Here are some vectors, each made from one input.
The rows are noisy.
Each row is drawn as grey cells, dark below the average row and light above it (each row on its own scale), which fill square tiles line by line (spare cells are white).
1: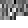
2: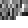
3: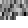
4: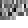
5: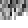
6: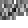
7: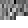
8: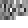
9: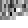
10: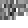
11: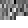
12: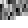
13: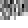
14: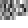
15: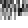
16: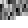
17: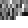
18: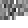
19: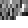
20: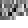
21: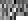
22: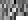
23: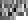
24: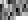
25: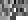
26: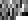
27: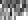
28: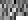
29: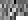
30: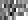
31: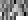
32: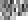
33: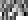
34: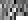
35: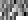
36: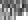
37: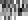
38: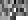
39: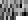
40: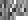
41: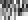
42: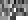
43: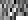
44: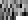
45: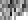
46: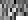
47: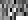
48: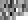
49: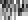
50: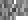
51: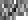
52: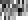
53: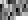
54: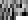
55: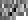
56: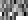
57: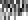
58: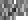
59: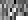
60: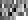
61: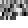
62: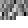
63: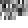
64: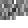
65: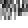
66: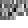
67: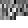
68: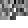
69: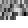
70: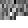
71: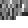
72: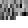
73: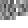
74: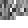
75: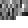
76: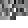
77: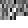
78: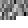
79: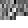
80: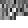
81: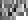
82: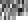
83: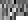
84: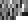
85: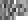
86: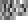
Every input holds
a list of up to two points on a 6-point line.
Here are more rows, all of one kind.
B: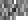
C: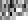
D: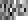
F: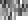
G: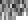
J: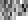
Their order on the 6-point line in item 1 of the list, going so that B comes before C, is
B, D, C, J, F, G.
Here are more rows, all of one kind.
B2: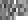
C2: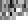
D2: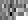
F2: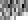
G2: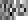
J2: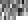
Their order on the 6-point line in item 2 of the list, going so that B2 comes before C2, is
G2, B2, J2, F2, D2, C2.
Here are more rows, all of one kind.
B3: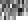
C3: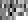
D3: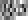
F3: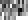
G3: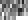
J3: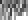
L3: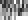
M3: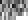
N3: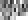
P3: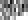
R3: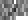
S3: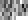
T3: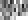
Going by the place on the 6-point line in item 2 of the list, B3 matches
G3, P3 and R3.
